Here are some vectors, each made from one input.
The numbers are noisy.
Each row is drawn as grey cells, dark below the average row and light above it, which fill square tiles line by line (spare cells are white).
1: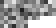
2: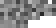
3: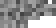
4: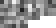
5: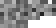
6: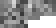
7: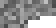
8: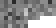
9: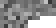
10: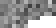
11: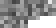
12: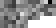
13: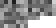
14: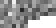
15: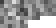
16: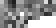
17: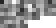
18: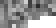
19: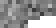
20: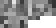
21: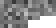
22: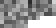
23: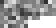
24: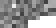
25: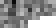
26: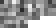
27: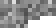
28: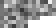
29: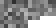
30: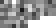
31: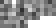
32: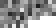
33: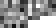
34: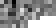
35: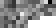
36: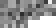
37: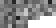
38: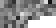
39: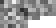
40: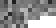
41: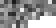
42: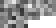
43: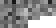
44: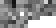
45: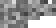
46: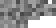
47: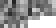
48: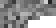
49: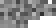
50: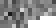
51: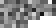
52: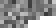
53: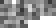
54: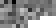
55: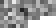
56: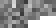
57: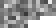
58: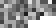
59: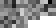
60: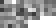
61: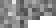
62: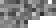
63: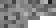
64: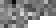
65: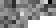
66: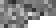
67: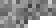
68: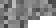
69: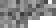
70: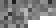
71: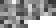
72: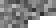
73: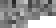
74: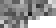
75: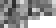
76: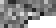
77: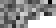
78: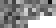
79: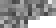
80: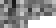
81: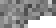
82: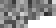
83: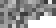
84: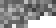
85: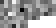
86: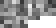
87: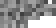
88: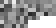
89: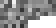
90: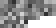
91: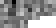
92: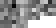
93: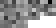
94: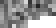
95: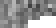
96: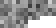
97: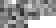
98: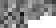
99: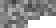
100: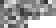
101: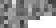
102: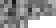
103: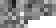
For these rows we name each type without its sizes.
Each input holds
a point on a line and three true/false values.
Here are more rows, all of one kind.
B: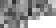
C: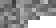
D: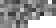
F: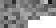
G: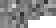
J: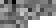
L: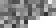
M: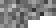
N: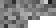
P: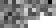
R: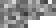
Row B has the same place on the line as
C, F and N.
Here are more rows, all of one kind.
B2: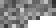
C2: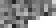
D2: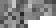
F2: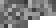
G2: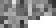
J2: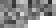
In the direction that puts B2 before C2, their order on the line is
G2, D2, F2, B2, C2, J2.
